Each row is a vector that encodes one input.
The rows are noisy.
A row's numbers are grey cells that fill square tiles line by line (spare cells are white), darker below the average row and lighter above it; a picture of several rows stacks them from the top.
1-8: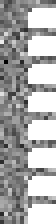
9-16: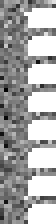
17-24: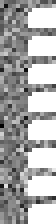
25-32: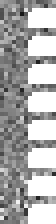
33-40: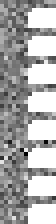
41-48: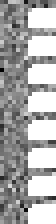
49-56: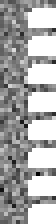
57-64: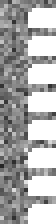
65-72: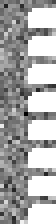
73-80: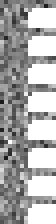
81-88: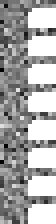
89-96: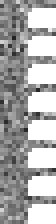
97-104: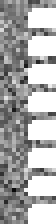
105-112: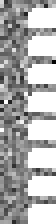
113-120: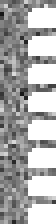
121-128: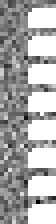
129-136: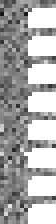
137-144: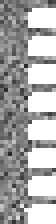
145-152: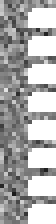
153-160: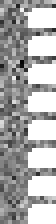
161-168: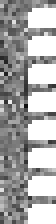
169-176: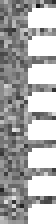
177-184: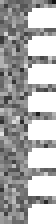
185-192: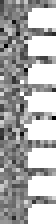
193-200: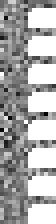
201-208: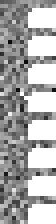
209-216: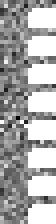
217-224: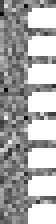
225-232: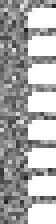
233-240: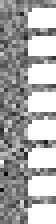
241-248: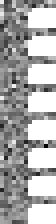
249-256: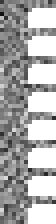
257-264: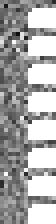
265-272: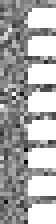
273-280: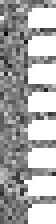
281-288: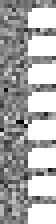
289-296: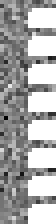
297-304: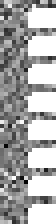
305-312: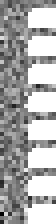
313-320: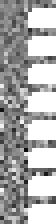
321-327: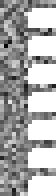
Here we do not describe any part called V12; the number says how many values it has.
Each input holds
either one of 6 labels, or one of 9 labels and a value of V12, or four true/false values.
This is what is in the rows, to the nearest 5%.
About 15% of them hold one of 6 labels. About 40% of them hold one of 9 labels and a value of V12. The rest hold four true/false values.
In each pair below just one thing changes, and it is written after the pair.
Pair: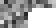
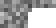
the value of V12
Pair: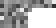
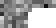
the value of V12
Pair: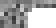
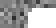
the label
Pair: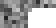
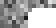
the label
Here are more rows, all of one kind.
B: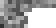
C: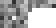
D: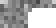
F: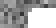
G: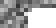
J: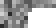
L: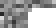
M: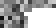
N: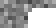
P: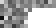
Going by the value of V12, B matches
G and M.
